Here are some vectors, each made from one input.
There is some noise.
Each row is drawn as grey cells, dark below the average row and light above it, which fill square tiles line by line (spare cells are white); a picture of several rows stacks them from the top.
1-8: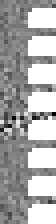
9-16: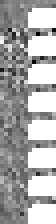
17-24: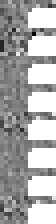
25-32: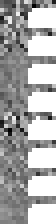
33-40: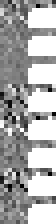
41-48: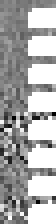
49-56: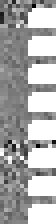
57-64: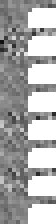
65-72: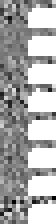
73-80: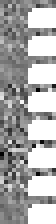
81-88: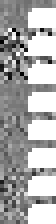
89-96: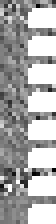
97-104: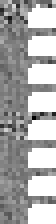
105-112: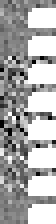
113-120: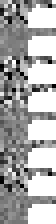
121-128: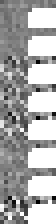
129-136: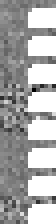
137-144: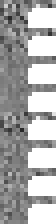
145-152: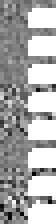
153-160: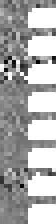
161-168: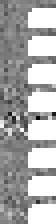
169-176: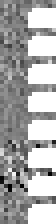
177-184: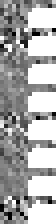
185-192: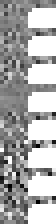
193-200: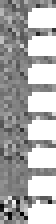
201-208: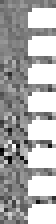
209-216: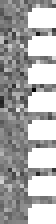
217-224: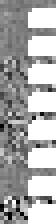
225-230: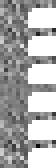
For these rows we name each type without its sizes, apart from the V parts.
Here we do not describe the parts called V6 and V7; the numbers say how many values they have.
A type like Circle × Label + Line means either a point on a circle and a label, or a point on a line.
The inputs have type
Bool × (Line × V6 + V7) + Label.
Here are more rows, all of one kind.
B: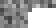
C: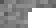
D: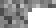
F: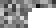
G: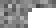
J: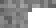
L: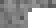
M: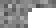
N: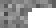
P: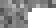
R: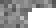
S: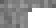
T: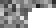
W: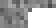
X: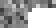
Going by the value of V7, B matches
J, R, S and T.
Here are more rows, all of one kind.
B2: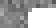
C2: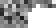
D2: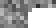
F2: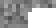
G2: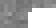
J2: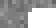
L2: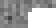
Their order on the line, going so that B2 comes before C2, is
B2, J2, C2, L2, F2, D2, G2.
